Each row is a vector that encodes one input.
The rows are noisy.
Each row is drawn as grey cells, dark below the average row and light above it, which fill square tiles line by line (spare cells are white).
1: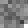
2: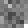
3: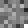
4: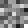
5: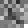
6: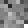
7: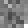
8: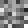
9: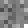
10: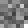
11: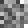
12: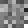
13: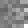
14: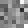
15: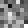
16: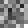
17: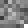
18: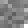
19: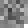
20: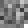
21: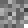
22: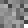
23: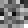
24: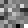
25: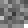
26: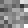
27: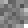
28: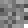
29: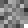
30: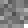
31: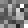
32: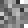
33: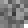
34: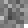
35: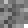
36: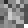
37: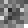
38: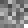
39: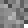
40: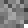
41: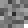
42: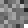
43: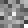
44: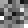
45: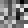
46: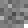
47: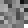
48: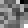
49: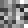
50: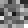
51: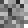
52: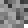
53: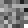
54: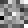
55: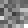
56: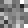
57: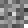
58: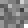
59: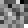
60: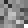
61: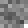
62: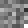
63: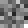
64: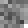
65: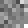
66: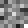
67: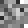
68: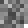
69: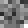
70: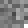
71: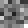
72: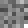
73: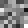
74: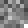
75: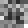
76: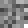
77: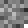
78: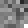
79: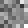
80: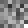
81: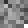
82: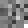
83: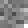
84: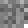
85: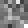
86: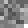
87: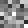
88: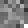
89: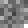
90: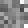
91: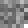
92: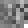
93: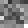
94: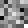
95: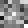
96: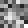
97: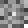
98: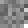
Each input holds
either a point on each of four 4-point lines and a true/false value, or a point on a 5-point line.
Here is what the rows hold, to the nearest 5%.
About 60% of them hold a point on each of four 4-point lines and a true/false value. The rest hold a point on a 5-point line.
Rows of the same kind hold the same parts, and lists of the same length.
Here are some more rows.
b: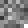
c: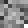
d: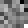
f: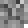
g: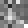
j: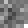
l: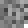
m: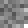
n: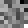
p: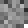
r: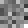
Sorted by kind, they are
b, c, d, g, n, p
f, j, l, m, r

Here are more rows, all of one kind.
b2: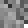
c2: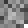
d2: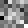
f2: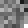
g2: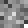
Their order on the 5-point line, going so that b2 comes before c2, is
b2, g2, c2, d2, f2.
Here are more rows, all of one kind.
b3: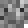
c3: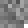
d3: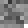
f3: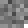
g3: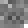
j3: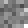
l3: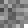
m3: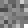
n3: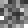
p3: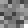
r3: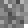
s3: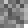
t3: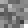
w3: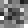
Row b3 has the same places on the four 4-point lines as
d3, f3 and n3.
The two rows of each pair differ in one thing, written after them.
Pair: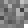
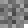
the true/false value
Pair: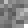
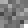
the place on one of the four 4-point lines
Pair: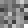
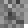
the true/false value
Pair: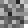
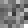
the place on one of the four 4-point lines
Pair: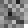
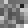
the place on one of the four 4-point lines
